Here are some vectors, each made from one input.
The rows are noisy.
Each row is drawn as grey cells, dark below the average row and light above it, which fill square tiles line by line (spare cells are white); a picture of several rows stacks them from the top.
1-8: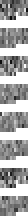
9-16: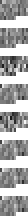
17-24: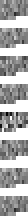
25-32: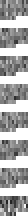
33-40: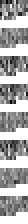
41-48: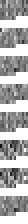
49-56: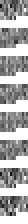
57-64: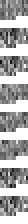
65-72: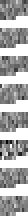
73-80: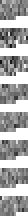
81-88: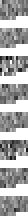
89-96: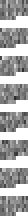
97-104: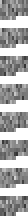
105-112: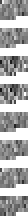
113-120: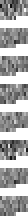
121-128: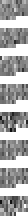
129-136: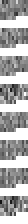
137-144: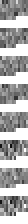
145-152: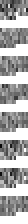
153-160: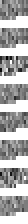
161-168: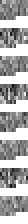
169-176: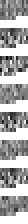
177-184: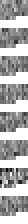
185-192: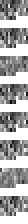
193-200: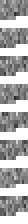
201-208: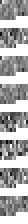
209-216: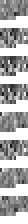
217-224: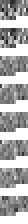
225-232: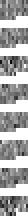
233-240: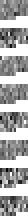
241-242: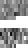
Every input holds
either a fixed value, or a point on each of two 5-point lines, or three true/false values.
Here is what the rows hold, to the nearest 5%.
About 5% of them hold a fixed value. About 25% of them hold a point on each of two 5-point lines. The rest hold three true/false values.
